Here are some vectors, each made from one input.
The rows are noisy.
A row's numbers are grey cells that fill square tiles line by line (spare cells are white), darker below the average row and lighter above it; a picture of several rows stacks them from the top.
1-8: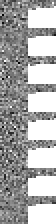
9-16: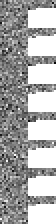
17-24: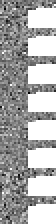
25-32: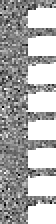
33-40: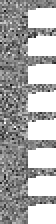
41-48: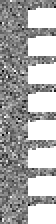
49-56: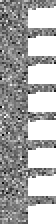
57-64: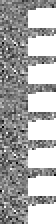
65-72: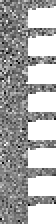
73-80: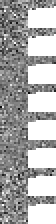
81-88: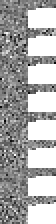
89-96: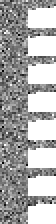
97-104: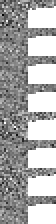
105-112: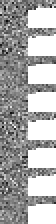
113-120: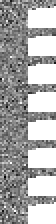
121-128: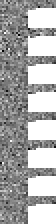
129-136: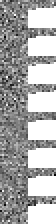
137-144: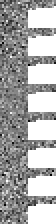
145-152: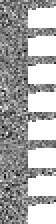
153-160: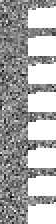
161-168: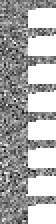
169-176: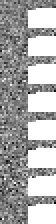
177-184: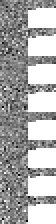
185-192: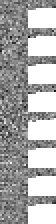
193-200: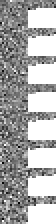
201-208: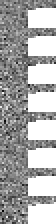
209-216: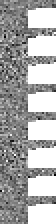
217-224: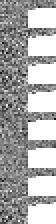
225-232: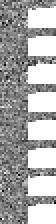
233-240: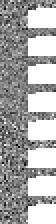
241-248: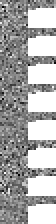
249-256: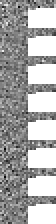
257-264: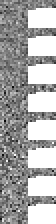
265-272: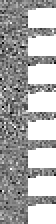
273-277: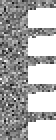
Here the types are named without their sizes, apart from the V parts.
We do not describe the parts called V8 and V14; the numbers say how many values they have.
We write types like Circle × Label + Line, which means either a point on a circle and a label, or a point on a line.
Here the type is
Line × (Line + V14) + V8.
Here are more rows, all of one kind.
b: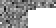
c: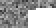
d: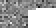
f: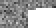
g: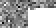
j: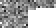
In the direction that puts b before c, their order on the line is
b, c, f, d, j, g.
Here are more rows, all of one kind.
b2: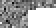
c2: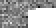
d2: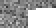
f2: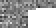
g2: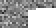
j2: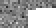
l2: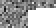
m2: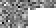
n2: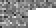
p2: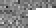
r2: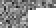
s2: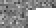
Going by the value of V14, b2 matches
d2, j2, m2 and p2.
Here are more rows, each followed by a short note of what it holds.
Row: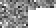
a point on a line and a value of V14
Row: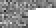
a point on a line and a value of V14
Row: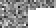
a point on a line and a value of V14
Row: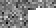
a point on each of two lines
